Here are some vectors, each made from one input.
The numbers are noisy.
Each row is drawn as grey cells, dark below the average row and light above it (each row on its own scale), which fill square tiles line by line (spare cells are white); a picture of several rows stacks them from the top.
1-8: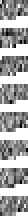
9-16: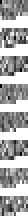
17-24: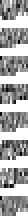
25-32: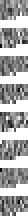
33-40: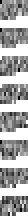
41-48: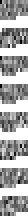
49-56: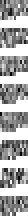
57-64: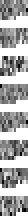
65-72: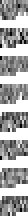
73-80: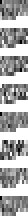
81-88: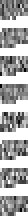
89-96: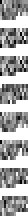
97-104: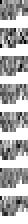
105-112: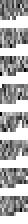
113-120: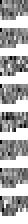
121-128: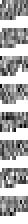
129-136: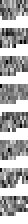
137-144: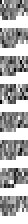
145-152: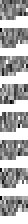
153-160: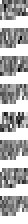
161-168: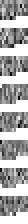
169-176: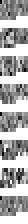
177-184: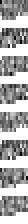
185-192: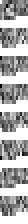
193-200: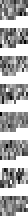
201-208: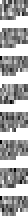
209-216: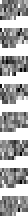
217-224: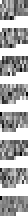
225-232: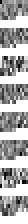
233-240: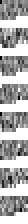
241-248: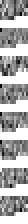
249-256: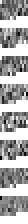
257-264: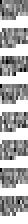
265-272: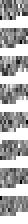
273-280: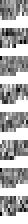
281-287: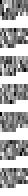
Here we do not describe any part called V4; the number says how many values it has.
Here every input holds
a list of up to three items, each a true/false value and a value of V4.
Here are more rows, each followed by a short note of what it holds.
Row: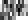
the empty list
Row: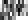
the empty list
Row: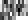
the empty list
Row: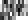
the empty list
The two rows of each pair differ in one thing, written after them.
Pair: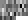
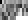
the true/false value in item 1 of the list
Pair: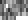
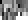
the value of V4 in item 1 of the list
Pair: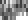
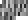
the true/false value in item 1 of the list
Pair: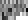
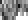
the value of V4 in item 1 of the list
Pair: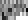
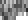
the value of V4 in item 1 of the list
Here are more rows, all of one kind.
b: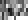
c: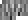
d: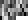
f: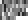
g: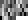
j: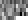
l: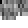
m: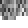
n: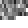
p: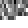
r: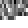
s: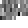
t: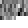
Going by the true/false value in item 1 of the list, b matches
l and m.
